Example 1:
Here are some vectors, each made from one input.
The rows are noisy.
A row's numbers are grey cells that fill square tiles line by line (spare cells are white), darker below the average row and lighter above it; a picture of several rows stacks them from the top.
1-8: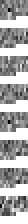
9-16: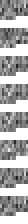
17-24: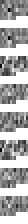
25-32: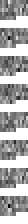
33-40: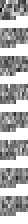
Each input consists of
either a point on a 6-point circle, or a fixed value.
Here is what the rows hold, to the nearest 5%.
About 90% of them hold a point on a 6-point circle. The rest hold a fixed value.
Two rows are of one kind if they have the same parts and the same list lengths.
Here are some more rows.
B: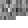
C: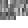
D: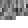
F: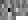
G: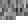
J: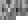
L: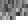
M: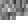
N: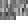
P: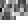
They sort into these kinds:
B, C, D, F, G, J, L, M, N
P

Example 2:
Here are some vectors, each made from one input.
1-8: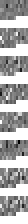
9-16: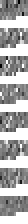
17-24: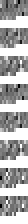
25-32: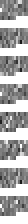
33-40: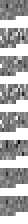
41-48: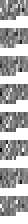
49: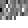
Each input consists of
a node of a 10-node tree.
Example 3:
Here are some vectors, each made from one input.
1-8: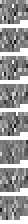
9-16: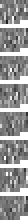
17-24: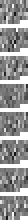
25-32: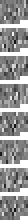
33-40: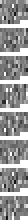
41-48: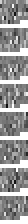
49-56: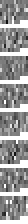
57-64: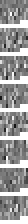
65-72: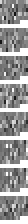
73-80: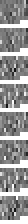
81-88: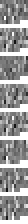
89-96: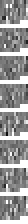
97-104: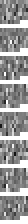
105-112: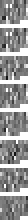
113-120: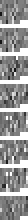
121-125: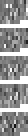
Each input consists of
a point on a 19-point circle.
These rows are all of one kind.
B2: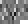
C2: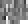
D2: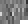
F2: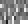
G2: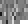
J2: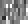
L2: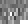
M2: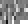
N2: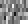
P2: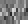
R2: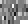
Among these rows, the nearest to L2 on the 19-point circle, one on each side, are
G2 and J2.
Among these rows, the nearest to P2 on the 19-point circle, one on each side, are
B2 and D2.
